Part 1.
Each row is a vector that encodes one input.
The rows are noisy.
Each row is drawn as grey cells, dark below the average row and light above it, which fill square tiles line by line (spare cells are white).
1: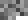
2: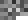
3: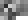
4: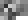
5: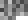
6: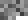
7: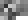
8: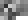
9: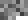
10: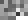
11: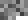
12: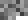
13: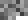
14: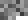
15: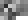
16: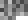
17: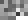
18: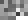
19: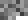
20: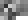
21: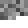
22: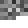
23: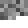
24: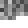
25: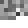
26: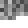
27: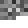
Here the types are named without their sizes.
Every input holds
a label.
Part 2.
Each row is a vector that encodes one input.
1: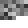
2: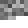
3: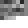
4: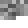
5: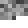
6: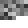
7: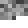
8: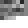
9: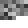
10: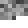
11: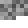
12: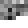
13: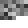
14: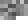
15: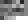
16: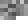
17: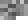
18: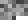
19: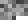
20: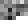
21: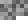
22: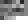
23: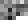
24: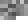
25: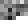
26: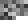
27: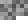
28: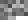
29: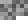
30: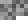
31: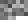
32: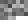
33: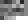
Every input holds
a node of a 7-node tree.
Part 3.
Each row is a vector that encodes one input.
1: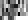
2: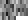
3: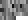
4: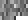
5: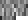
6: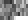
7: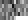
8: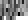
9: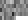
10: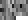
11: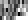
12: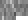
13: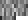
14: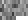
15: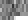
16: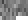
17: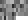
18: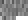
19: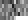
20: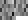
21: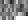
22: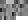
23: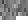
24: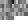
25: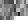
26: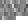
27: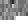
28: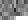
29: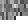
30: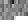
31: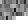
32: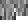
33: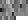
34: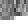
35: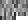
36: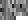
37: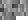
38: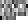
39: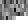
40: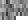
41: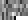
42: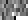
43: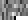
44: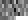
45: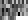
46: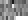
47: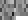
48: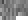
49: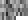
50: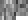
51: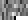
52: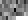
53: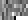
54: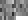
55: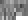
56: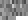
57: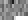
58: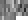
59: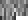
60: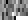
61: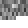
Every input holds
either a fixed value, or a node of a 10-node tree.
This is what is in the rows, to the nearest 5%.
About 5% of them hold a fixed value. The rest hold a node of a 10-node tree.
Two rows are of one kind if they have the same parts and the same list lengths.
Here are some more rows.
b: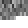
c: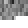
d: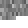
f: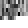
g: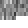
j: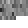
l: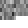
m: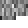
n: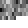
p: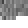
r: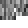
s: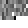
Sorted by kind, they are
b, c, d, g, j, l, m, n, p, r, s
f

